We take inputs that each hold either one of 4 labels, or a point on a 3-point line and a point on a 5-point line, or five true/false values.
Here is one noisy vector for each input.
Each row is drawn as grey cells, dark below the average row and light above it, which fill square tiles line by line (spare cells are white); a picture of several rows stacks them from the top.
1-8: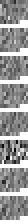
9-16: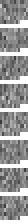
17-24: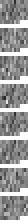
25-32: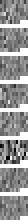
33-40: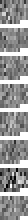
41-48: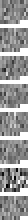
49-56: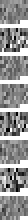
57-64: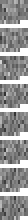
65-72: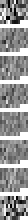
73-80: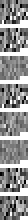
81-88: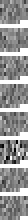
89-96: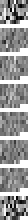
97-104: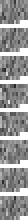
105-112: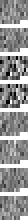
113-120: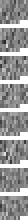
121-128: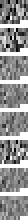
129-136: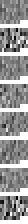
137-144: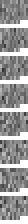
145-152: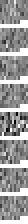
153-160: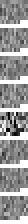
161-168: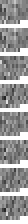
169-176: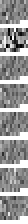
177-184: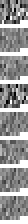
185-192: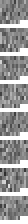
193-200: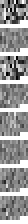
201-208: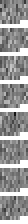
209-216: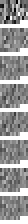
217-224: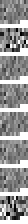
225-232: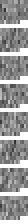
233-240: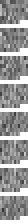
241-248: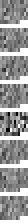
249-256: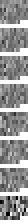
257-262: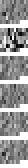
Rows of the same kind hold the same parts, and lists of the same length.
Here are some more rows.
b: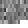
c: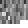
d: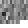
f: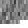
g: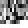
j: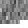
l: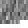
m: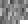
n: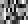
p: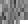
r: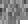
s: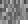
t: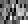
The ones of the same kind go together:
b, c, d, f, j, l, m, p, r, s
g, n
t

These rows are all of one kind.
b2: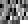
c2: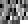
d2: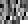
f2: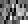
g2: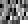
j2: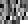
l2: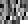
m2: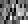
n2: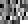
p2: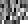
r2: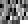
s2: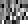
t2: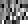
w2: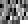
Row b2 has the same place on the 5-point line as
c2, g2, r2 and w2.
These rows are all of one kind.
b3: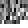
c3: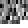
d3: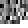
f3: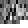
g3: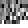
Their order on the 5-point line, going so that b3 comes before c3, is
g3, b3, d3, c3, f3.
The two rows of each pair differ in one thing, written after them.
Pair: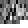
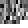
the place on the 5-point line
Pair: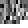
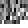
the place on the 5-point line
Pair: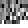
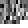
the place on the 5-point line
